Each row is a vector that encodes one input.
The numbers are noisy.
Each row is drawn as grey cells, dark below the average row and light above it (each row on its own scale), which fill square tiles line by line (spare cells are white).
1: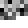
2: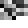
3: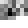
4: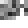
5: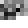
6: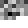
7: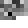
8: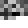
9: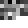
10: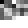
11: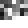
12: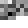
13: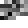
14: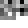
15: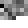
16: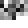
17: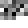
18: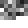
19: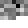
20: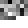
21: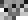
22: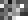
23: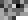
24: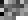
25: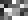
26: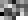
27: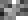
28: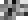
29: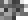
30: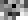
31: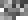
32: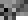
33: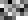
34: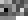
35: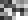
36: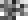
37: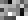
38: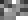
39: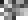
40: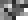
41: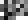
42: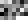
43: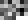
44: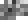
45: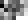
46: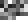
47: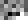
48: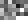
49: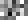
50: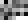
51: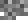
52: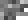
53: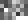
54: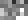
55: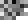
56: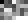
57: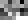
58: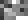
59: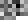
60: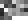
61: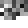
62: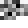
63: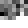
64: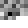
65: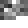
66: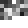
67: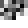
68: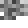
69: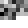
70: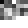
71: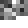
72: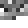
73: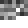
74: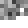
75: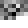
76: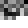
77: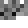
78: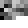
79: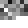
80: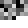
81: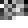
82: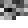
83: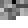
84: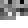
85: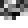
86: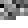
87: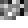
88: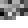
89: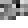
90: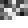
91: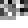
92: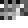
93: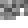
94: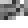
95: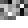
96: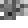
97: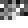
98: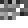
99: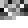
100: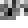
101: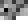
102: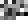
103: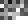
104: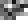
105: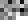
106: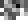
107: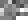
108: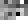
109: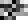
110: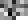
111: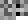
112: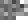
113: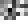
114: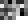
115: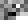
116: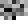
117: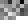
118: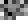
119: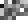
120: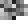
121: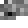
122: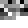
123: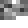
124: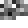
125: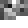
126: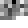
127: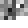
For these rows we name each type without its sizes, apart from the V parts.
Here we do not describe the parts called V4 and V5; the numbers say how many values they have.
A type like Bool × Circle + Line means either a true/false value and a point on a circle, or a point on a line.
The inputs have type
Bool × Label × V4 + V5.
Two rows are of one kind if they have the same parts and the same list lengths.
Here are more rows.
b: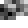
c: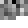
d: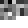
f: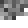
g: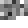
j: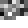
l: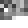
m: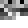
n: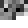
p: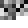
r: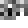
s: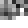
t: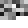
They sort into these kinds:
b, c, f, g, n, p, r, s, t
d, j, l, m

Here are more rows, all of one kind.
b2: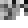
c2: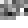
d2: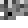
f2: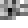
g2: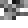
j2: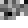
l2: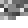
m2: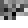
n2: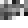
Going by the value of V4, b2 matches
c2, g2 and l2.
